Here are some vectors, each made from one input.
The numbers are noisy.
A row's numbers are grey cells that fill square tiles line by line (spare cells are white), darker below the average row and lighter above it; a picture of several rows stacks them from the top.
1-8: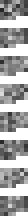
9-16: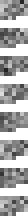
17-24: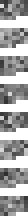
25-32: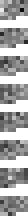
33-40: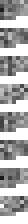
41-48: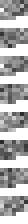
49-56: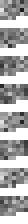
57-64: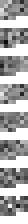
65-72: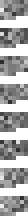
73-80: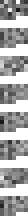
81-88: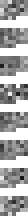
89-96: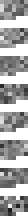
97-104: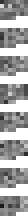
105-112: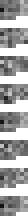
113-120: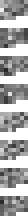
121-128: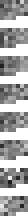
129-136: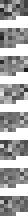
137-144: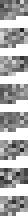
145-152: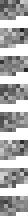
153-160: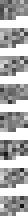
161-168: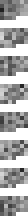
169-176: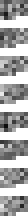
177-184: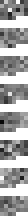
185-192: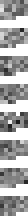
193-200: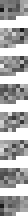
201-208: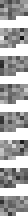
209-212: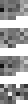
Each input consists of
either a point on an 11-point circle, or a node of a 14-node tree, or a node of a 20-node tree.
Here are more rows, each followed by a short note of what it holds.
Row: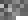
a node of a 14-node tree
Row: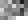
a point on an 11-point circle
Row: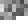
a point on an 11-point circle
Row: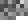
a node of a 20-node tree
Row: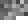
a node of a 20-node tree
